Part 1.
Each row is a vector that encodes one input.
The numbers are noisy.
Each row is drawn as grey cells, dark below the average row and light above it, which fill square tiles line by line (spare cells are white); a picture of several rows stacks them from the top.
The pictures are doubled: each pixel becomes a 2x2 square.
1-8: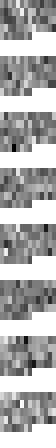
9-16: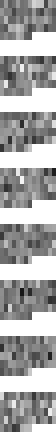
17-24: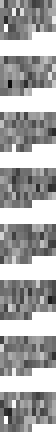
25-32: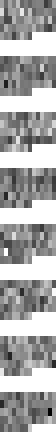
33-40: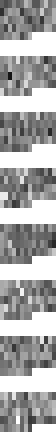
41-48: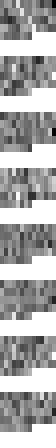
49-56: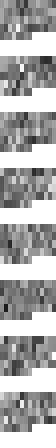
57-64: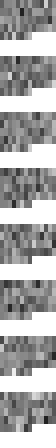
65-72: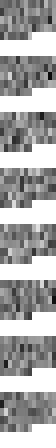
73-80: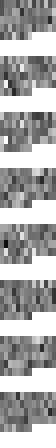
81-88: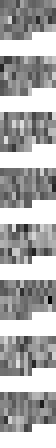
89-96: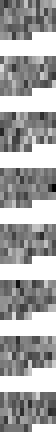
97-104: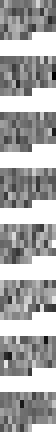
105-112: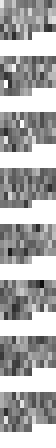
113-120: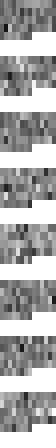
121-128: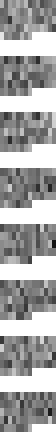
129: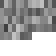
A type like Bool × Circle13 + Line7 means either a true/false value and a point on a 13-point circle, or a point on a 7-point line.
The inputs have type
(Bool × Bool × Bool + Label8) × Line7.
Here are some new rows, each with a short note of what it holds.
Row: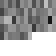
a point on a 7-point line and three true/false values
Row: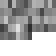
a point on a 7-point line and three true/false values
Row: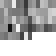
a point on a 7-point line and three true/false values
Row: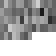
a point on a 7-point line and three true/false values
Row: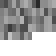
a point on a 7-point line and three true/false values
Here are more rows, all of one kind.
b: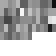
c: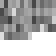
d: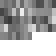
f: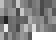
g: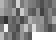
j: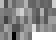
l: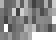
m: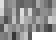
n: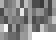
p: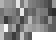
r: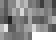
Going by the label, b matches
d and r.
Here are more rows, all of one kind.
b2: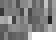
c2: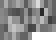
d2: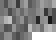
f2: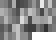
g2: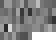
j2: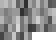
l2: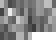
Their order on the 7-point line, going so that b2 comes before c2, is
l2, b2, d2, g2, c2, f2, j2.
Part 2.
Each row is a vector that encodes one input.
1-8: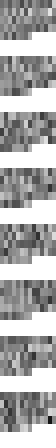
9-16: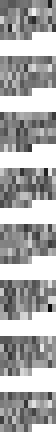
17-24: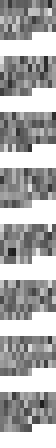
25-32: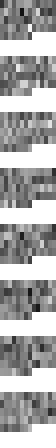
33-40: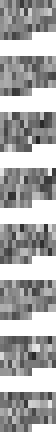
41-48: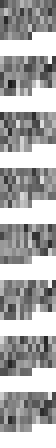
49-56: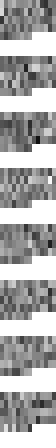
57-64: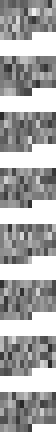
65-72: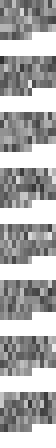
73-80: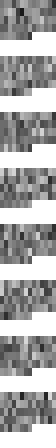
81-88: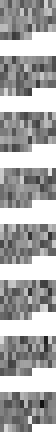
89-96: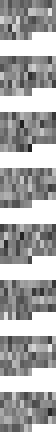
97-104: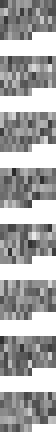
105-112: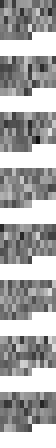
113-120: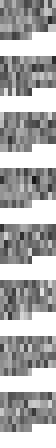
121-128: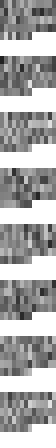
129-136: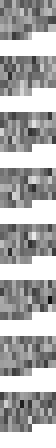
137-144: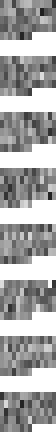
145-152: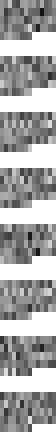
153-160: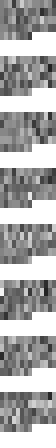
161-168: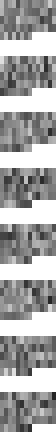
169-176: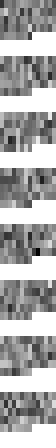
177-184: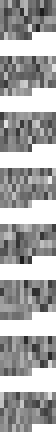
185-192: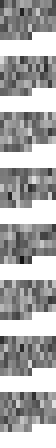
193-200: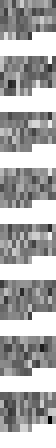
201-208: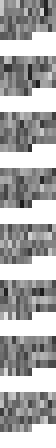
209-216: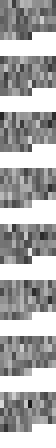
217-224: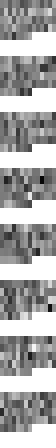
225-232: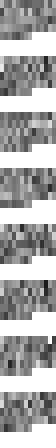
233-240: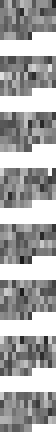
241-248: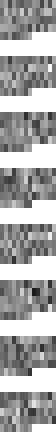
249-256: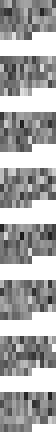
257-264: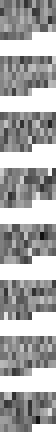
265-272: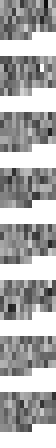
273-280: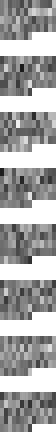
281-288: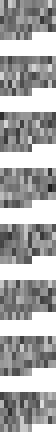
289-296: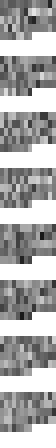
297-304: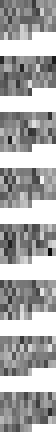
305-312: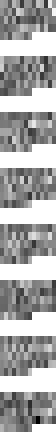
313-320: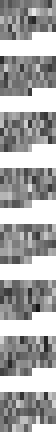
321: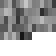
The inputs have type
Line14 + Line15 + Tree15.
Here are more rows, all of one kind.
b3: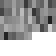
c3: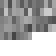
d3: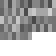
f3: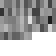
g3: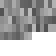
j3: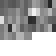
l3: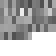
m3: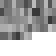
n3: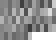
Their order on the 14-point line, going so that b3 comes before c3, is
b3, f3, m3, g3, c3, l3, n3, d3, j3.
